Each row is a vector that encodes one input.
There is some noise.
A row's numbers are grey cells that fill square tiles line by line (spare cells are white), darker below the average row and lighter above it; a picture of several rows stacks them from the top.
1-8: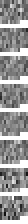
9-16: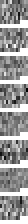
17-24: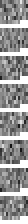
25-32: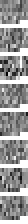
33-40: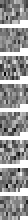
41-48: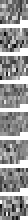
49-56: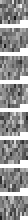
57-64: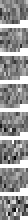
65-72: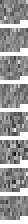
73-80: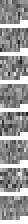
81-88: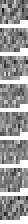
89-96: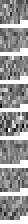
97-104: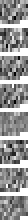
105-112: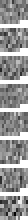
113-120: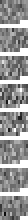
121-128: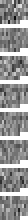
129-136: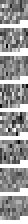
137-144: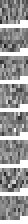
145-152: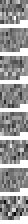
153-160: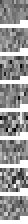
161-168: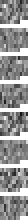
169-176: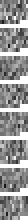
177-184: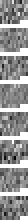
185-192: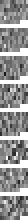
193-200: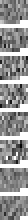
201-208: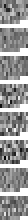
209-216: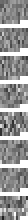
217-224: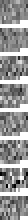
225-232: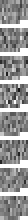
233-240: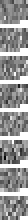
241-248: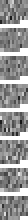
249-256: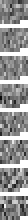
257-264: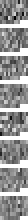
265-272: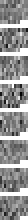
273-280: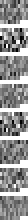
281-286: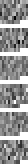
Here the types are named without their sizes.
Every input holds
a point on a line, together with a list of items, each either a label, or a point on a line.
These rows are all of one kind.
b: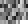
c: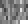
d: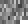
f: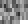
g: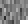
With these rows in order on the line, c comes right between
b and d.
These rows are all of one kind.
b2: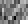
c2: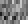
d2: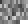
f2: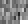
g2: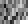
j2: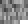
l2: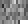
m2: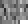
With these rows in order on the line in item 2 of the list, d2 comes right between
c2 and l2.
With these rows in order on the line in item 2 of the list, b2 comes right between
g2 and m2.
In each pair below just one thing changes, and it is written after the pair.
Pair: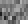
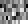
the place on the line
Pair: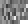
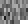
the place on the line
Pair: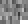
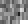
the place on the line in item 1 of the list
